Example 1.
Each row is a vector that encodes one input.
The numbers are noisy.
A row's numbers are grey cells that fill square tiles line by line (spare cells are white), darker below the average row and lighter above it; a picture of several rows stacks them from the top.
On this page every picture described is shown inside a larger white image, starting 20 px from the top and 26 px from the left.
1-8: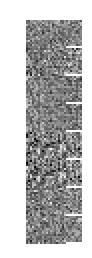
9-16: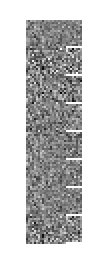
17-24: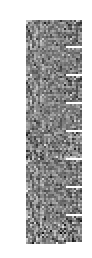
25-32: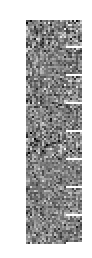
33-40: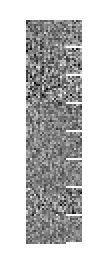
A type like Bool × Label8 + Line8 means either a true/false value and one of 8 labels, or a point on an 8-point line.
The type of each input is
Line7.
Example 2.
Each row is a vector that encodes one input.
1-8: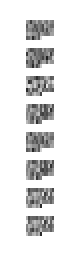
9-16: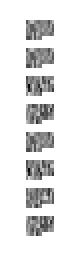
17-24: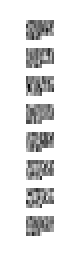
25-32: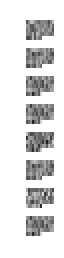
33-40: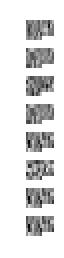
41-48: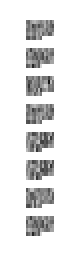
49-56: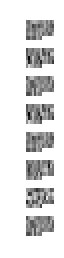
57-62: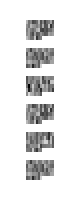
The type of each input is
Line10.
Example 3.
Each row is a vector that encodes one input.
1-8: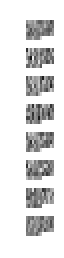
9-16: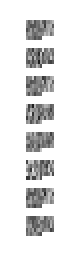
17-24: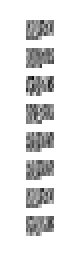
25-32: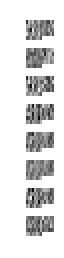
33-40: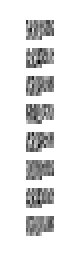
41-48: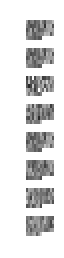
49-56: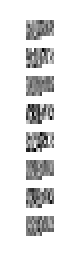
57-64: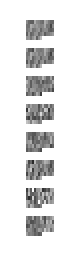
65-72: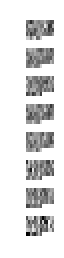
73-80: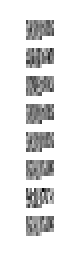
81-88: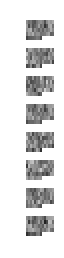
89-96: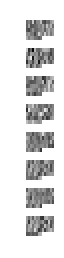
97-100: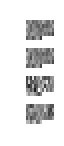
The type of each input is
Line7.
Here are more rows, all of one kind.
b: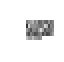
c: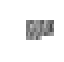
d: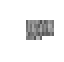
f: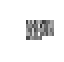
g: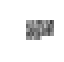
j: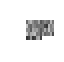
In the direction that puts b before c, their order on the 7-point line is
f, j, d, b, g, c.
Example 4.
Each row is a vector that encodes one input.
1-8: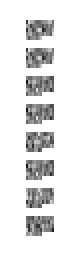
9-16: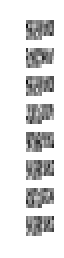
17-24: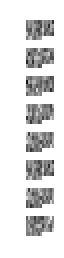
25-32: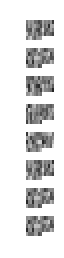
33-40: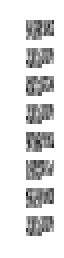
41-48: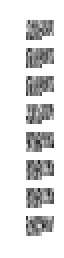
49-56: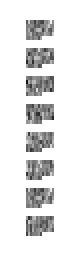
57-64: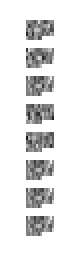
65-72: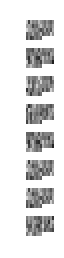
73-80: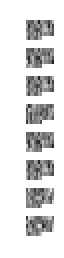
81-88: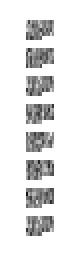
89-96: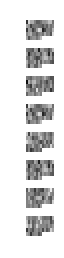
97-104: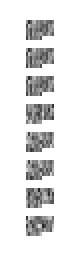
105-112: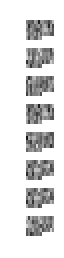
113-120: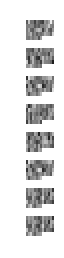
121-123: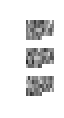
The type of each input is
Line10.
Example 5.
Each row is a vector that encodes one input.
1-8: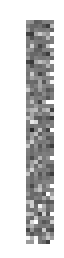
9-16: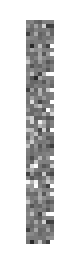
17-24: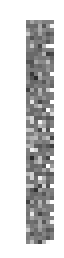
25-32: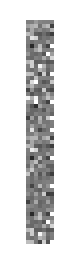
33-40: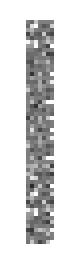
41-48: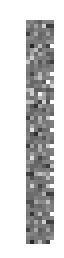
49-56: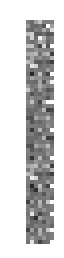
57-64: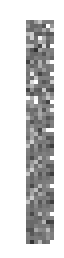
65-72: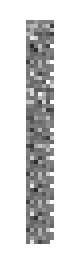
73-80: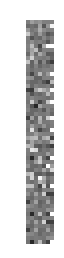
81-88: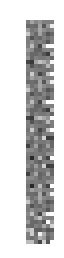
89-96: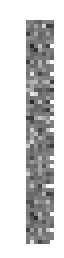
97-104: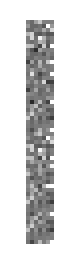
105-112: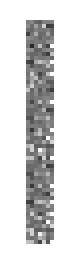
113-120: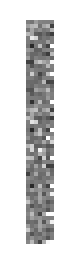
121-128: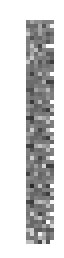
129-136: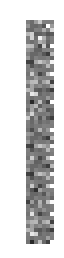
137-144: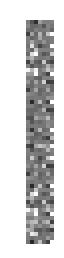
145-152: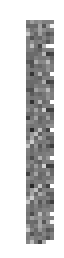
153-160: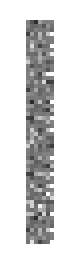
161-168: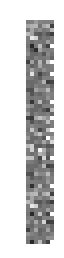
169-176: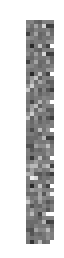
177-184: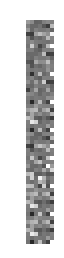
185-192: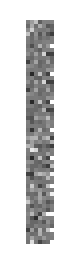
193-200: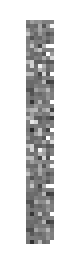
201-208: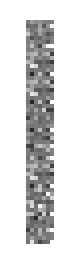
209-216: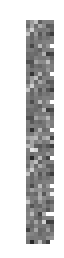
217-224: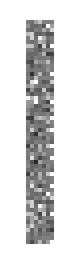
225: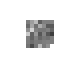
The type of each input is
Bool × Bool × Bool + Unit.
